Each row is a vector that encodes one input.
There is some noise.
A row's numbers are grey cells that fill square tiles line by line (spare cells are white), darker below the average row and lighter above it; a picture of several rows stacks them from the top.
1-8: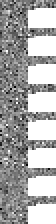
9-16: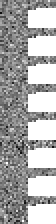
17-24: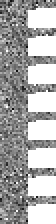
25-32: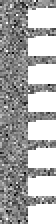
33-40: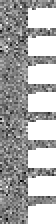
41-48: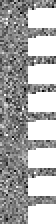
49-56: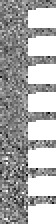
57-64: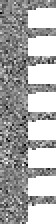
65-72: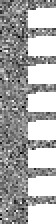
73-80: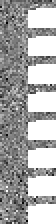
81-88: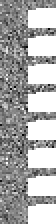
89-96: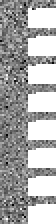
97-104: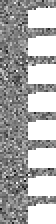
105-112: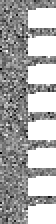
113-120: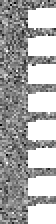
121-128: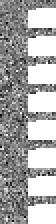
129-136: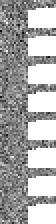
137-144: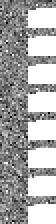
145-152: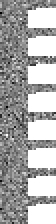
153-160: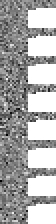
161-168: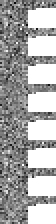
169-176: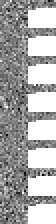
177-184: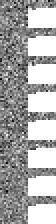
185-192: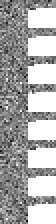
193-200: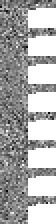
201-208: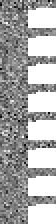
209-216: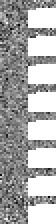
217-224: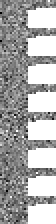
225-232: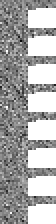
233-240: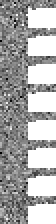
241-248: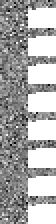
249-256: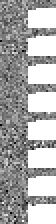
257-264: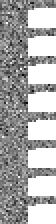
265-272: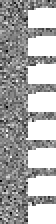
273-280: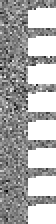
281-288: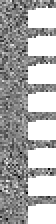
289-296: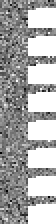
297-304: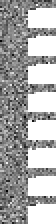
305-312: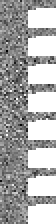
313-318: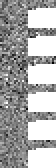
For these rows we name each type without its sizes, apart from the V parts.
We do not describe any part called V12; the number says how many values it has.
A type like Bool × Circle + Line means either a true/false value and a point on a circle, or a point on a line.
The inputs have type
Bool × (Circle + Line) + V12 × V12.
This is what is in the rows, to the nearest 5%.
About 60% of them hold a true/false value, together with either a point on a circle, or a point on a line. The rest hold two values of V12.
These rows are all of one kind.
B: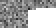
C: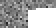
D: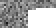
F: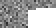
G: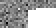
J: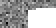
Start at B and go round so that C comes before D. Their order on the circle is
B, F, C, J, G, D.
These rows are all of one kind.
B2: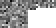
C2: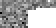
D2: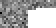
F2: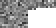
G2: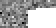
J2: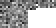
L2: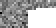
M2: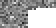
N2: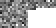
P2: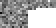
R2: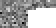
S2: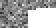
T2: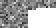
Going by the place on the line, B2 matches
F2, J2 and M2.
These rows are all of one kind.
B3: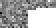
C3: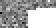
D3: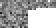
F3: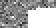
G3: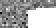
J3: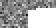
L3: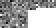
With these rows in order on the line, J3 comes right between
D3 and L3.
